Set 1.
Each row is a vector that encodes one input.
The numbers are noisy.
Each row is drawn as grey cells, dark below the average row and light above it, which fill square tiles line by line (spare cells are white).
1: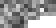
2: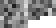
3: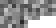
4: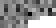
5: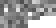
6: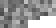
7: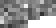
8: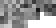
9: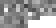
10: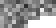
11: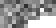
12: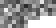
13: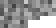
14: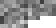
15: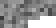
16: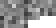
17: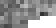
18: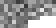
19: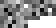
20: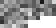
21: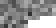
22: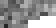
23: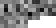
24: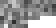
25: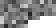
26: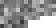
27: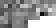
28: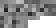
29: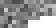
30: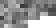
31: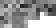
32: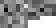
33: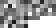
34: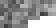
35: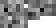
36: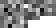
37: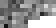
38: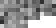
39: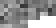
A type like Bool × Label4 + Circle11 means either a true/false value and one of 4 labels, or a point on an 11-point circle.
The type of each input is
Bool × Line5.
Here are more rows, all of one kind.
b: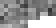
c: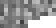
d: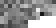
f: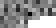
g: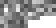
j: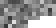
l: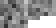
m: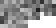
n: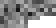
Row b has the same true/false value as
f, m and n.
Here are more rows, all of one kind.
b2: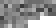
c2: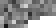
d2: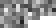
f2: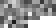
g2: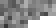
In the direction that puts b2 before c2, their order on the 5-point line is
f2, d2, b2, g2, c2.
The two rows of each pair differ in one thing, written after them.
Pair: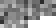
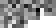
the true/false value
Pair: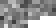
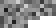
the place on the 5-point line
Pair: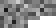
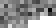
the place on the 5-point line
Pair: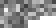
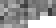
the true/false value
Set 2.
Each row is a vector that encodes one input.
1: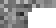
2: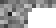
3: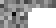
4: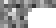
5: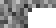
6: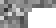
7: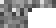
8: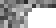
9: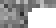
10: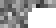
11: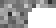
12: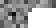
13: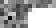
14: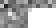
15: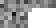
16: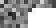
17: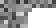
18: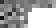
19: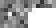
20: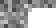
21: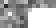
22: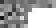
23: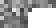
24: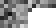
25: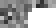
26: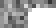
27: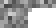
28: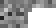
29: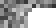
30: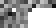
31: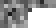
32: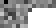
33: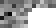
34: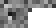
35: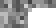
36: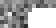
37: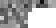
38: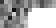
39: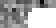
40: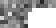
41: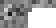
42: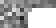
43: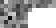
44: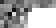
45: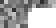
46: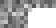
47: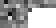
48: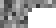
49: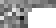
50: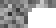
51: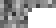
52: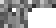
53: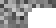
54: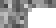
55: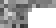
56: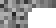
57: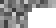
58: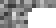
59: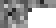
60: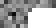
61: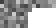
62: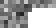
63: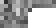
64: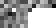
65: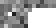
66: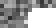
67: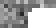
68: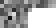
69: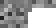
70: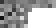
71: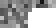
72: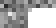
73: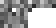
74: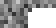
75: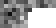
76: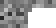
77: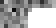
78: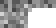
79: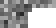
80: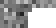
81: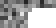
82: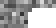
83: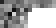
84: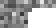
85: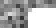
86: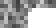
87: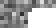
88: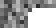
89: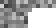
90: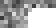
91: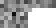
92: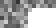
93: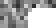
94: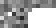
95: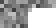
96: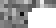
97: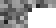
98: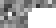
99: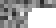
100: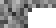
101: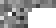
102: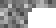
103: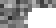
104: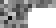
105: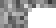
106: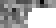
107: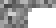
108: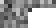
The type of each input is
Bool × Bool × Bool × Bool × Line9.
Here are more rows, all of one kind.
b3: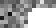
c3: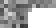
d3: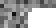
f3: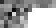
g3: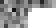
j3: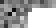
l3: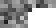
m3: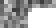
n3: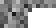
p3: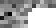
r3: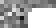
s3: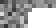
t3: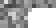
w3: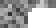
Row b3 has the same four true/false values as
f3, j3, p3 and s3.
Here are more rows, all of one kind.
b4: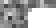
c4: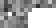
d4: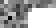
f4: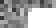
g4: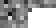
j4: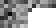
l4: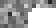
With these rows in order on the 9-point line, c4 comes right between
f4 and l4.
